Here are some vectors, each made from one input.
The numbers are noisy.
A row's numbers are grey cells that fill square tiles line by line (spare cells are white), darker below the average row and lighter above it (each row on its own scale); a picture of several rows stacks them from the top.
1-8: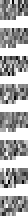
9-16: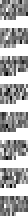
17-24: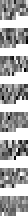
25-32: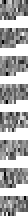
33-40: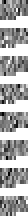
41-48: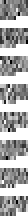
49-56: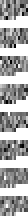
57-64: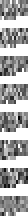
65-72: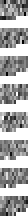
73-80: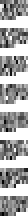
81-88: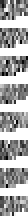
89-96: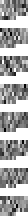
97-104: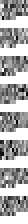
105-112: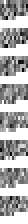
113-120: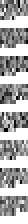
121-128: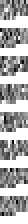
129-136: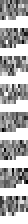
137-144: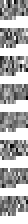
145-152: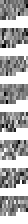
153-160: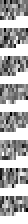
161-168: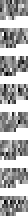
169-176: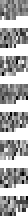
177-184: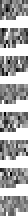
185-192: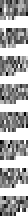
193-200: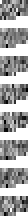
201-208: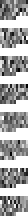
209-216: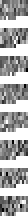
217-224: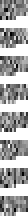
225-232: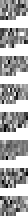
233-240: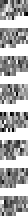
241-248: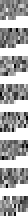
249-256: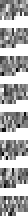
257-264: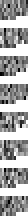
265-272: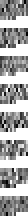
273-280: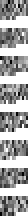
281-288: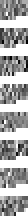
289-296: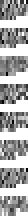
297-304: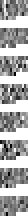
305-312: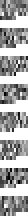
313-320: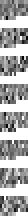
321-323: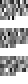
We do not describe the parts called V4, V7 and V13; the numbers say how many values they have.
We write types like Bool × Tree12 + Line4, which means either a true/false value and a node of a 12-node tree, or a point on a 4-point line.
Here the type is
(Bool × V13 + V7) × Line8 × V4 + Line5.
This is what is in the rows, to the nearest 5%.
About 10% of them hold a point on a 5-point line. The rest hold a point on an 8-point line and a value of V4, together with either a true/false value and a value of V13, or a value of V7.
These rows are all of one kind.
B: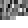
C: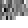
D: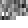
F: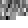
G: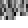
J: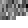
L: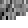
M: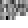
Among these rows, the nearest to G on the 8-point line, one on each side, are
J and L.
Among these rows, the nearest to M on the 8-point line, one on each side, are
C and D.
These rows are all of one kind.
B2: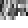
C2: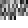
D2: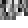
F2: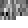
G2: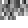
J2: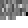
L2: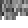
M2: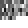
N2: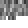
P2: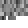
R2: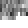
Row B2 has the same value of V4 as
J2, M2 and P2.
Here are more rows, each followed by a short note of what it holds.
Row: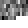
a point on an 8-point line, a value of V4 and a value of V7
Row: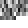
a point on an 8-point line, a true/false value, a value of V4 and a value of V13
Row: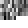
a point on an 8-point line, a true/false value, a value of V4 and a value of V13
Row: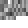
a point on an 8-point line, a true/false value, a value of V4 and a value of V13
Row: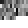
a point on a 5-point line
